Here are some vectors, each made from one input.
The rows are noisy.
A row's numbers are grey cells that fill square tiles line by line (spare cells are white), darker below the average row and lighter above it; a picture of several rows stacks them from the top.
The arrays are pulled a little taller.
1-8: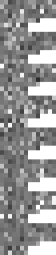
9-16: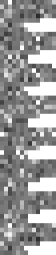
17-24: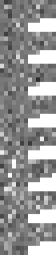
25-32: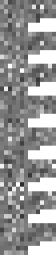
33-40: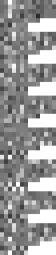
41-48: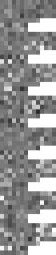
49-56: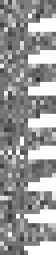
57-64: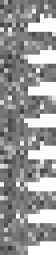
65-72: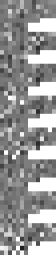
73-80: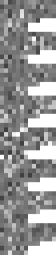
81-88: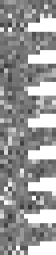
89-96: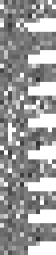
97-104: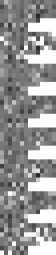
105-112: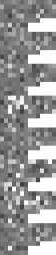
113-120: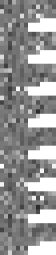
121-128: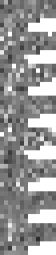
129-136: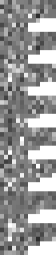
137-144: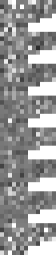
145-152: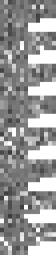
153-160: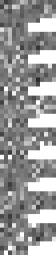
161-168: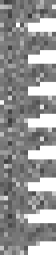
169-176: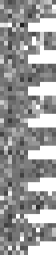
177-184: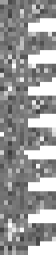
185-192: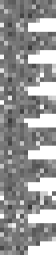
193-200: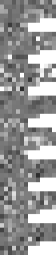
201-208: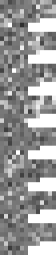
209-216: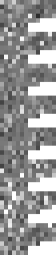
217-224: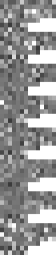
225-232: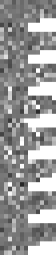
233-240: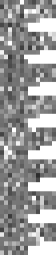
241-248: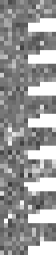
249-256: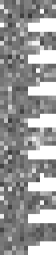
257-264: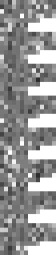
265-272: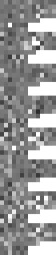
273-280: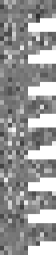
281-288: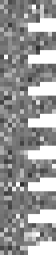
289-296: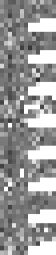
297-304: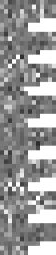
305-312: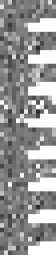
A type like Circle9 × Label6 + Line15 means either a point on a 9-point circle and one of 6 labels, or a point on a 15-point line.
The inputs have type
Tree18 + Unit.
